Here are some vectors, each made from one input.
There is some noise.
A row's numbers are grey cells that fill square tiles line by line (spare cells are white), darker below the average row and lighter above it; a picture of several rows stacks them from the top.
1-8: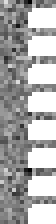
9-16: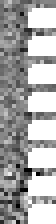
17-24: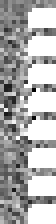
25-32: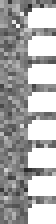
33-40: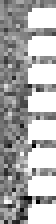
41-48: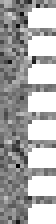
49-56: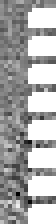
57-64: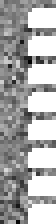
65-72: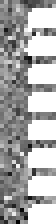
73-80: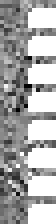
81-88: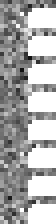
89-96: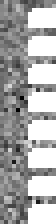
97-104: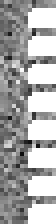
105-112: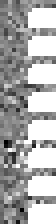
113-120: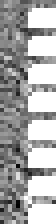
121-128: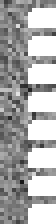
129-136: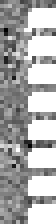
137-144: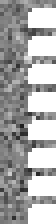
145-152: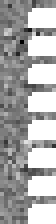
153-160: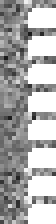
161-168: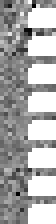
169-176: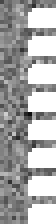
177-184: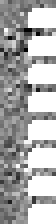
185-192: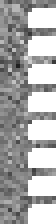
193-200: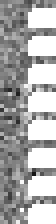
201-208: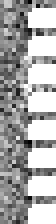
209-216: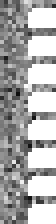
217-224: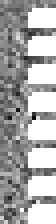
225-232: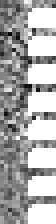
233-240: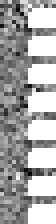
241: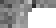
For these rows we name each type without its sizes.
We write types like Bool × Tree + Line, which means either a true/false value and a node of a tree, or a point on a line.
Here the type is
Label × List(Line).
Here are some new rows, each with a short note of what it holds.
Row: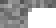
a label, together with the empty list
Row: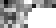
a label, together with the empty list
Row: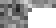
a label, together with a list of one item
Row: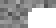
a label, together with a list of one item
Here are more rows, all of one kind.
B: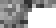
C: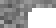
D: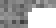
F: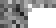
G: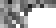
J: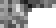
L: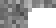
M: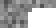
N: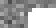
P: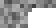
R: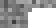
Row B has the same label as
D, M and R.
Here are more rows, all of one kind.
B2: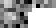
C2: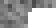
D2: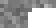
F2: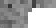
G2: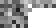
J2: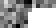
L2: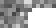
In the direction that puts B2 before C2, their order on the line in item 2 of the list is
D2, B2, C2, G2, L2, J2, F2.
